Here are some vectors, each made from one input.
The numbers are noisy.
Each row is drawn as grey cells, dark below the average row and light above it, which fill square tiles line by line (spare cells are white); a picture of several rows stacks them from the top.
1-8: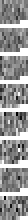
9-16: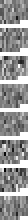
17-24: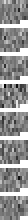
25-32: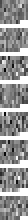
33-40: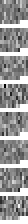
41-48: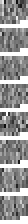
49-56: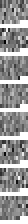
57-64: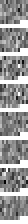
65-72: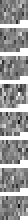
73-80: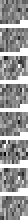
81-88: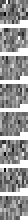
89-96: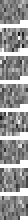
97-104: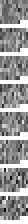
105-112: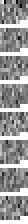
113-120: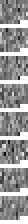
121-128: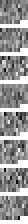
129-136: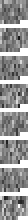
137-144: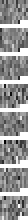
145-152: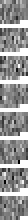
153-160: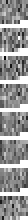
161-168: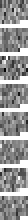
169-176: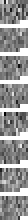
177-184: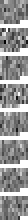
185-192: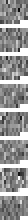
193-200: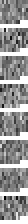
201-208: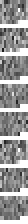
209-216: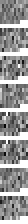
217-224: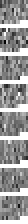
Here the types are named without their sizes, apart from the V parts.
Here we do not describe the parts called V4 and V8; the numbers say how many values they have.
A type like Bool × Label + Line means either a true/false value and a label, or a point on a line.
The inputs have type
Bool × ((Circle + V8) × Line + V4) × Label.
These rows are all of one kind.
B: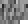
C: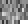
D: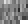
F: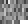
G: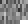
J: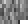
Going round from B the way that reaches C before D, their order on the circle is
B, J, C, D, F, G.
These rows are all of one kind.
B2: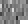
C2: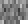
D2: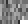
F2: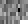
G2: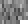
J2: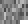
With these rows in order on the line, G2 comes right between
B2 and C2.
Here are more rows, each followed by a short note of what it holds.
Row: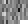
a point on a circle, a label, a point on a line and a true/false value
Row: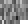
a point on a circle, a label, a point on a line and a true/false value
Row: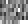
a label, a true/false value and a value of V4
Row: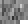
a label, a point on a line, a true/false value and a value of V8
